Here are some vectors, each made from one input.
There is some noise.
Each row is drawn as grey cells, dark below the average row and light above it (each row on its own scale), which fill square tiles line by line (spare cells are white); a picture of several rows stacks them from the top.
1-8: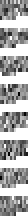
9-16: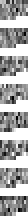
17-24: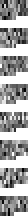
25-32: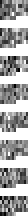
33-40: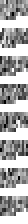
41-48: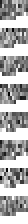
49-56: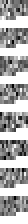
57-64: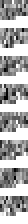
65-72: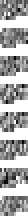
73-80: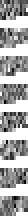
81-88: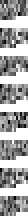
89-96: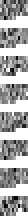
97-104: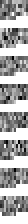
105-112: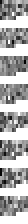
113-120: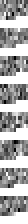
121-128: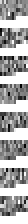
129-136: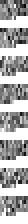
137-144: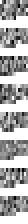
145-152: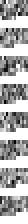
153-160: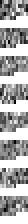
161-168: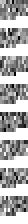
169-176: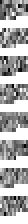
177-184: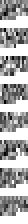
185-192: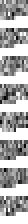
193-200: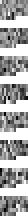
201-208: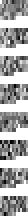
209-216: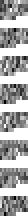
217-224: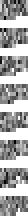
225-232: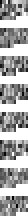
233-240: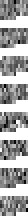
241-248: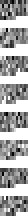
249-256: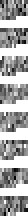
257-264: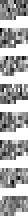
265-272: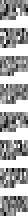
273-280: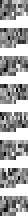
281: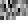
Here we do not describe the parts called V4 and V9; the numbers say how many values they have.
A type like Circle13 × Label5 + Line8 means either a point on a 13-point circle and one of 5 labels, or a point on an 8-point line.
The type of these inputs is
Bool × Bool × Bool + (Line10 + V9) × V4.
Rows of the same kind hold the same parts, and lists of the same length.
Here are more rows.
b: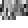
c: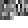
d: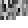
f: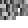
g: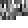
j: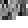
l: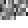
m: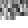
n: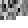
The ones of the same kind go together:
b, g, m
c, f, j, l
d, n

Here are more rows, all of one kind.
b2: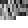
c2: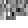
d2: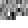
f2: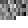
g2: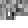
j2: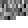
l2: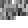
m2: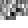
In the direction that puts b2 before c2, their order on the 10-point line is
b2, f2, j2, c2, l2, g2, d2, m2.
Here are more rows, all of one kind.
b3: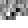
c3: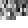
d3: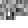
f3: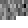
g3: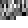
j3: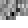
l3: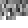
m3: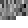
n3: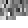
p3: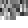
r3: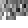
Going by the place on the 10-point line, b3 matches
g3 and j3.
